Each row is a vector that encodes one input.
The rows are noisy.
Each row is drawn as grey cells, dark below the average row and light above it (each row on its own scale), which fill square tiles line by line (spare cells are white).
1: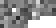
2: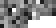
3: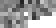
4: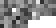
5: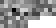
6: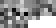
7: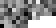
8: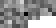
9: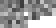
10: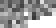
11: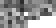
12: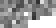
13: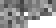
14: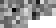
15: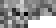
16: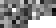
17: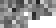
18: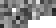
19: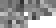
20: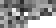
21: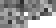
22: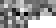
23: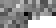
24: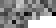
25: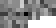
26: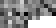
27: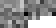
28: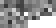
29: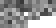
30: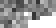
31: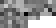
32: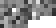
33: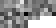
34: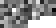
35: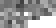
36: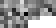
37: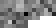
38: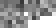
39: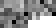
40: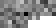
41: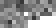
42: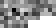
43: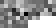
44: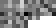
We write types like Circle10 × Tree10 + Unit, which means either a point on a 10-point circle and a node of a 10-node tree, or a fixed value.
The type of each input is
Bool × Line4.
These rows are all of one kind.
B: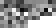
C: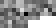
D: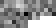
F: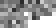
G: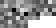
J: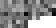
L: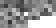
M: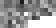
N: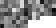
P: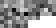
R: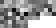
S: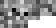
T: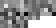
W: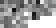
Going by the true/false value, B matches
F, L, M and W.
